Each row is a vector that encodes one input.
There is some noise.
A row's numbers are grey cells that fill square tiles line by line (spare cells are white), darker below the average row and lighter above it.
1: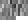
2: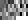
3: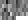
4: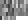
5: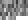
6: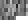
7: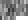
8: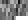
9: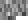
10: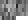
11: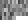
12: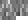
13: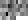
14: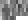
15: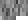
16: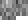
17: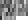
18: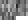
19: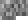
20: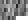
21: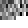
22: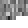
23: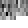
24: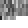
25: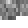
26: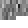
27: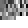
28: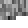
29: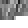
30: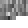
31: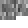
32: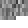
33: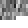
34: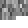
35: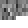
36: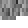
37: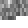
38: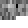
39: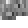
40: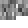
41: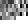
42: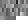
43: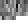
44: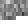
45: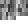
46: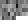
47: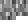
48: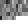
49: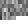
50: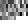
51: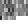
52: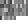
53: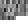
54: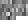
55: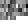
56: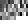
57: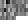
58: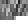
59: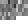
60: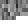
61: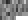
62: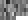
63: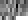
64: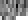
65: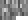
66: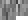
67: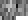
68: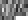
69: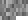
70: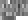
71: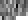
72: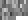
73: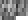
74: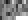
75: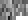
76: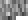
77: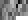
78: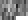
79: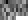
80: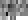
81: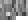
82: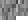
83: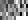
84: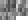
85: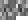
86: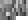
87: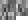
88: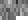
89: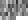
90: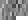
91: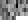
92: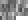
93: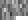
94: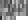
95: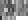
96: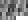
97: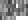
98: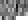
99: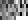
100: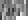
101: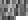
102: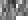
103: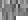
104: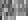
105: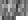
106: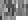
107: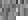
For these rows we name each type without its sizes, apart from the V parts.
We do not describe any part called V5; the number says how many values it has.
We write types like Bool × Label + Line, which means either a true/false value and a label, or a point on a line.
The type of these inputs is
List(Bool × V5).
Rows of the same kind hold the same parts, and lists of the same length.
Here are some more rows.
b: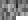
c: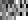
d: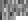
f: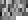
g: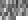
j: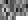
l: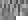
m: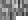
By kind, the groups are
b, j
c
d, f, g, l, m

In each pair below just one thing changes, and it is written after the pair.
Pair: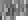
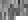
the true/false value in item 1 of the list
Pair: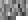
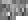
the value of V5 in item 2 of the list
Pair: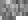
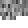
the value of V5 in item 1 of the list
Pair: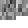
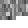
the true/false value in item 1 of the list
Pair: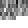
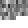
the true/false value in item 2 of the list
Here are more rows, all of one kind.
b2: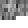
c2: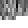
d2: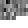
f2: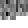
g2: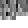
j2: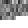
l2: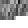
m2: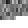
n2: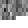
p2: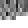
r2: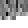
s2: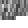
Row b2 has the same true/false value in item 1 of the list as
c2, l2 and s2.
